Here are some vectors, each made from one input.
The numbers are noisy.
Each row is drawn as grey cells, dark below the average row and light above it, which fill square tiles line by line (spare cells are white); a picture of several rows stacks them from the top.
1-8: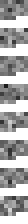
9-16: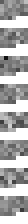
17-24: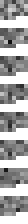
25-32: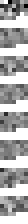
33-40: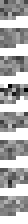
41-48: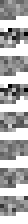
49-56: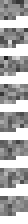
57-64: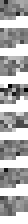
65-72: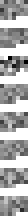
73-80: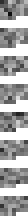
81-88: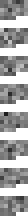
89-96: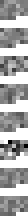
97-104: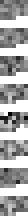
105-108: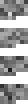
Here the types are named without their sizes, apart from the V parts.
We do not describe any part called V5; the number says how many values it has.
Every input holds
a list of items, each a point on a line and a value of V5.
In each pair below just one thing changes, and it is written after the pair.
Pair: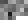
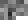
the value of V5 in item 2 of the list
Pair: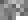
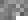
the place on the line in item 2 of the list
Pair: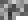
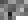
the place on the line in item 2 of the list
